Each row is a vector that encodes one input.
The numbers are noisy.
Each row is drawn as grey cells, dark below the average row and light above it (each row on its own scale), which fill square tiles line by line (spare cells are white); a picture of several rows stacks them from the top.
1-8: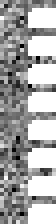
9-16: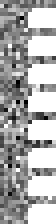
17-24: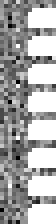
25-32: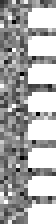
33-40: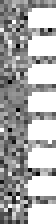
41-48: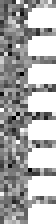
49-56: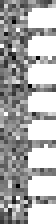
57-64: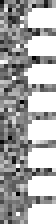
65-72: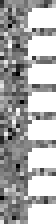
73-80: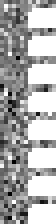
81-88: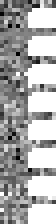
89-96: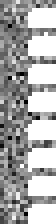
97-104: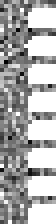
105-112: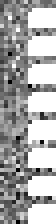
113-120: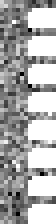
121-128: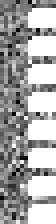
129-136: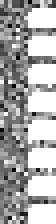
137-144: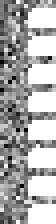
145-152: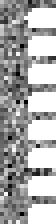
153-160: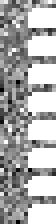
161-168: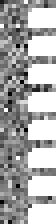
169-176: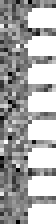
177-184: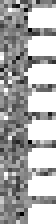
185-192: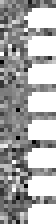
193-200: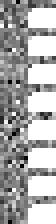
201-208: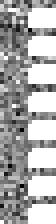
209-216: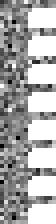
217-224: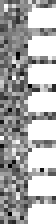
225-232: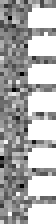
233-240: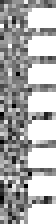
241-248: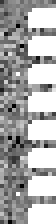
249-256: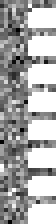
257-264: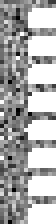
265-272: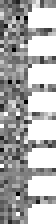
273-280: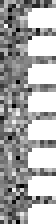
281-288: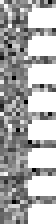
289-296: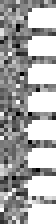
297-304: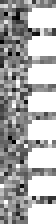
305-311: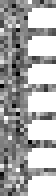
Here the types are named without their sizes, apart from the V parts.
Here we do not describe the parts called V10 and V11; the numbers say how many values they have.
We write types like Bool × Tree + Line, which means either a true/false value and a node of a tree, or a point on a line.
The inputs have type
Tree × Tree + V10 × V11.
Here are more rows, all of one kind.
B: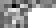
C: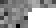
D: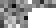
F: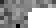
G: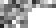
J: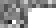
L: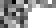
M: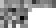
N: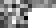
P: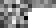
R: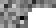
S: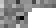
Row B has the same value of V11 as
N and P.
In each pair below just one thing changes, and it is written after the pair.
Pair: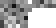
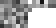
the value of V10
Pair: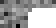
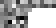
the value of V11
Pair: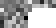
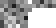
the value of V10
